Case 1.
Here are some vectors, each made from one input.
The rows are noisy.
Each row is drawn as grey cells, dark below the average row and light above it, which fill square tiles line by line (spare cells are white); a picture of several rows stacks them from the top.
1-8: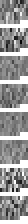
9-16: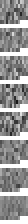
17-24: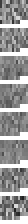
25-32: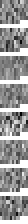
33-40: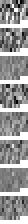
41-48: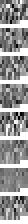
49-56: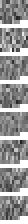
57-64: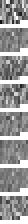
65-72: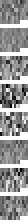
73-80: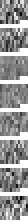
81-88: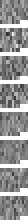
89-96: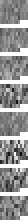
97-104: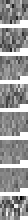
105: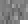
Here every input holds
a point on an 11-point line and a true/false value.
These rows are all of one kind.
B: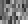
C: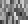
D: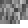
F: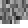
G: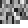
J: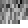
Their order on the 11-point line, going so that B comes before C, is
B, J, D, G, C, F.
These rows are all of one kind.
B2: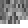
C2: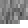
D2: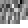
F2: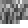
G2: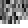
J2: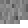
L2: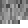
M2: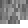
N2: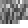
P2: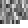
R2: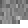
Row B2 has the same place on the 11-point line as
D2, G2, M2 and P2.
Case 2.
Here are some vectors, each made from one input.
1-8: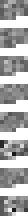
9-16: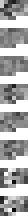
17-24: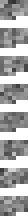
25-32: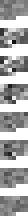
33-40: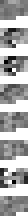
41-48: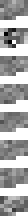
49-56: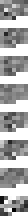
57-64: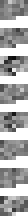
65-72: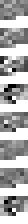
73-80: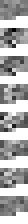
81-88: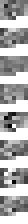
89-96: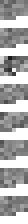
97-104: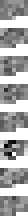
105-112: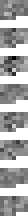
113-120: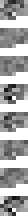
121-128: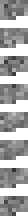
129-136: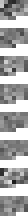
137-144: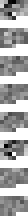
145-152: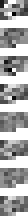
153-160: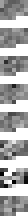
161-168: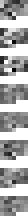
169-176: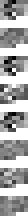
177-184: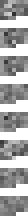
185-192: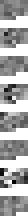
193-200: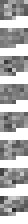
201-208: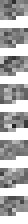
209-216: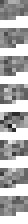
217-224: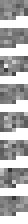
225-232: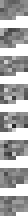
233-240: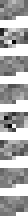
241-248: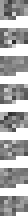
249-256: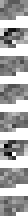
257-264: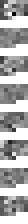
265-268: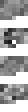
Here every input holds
either a fixed value, or one of 10 labels and a true/false value.
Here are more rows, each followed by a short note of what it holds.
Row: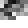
one of 10 labels and a true/false value
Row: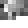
a fixed value
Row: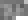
one of 10 labels and a true/false value
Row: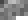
one of 10 labels and a true/false value
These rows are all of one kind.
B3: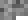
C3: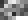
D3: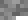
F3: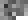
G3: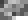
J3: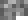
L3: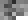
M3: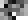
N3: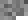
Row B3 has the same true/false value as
J3 and M3.
